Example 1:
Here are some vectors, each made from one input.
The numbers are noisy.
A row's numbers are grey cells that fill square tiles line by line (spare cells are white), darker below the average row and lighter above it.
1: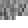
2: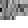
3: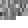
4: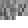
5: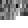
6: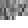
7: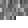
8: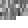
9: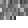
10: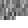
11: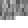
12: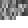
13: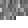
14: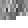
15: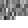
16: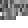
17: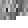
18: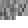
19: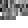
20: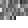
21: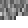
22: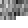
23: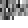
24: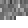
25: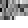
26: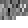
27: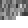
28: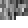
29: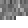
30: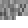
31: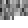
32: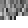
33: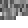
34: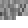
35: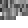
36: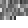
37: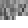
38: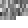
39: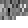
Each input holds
one of 5 labels and a true/false value.
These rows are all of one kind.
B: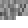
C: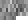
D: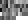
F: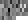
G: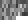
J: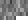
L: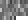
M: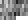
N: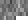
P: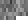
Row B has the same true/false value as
C and M.
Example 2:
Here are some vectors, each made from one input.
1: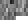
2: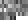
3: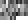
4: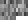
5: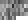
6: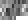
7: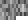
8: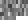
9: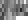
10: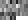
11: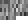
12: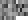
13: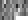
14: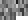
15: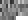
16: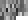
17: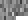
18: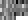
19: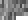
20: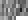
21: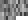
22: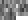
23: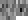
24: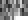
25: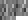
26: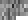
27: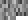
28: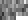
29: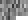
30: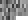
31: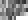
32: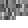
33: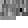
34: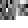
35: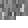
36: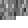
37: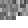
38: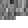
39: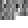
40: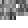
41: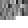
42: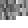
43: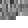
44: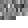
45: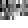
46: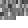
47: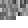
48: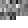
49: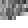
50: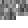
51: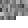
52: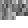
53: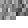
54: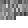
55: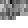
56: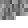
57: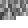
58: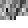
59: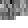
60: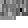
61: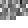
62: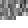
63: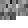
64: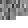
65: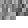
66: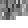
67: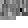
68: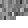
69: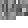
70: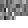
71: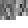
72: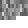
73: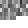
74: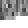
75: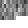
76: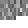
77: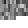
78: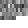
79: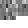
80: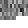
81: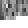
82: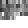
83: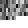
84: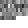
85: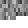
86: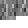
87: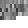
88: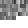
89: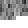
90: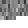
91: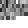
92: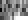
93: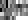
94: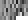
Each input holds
two labels (each one of 8).
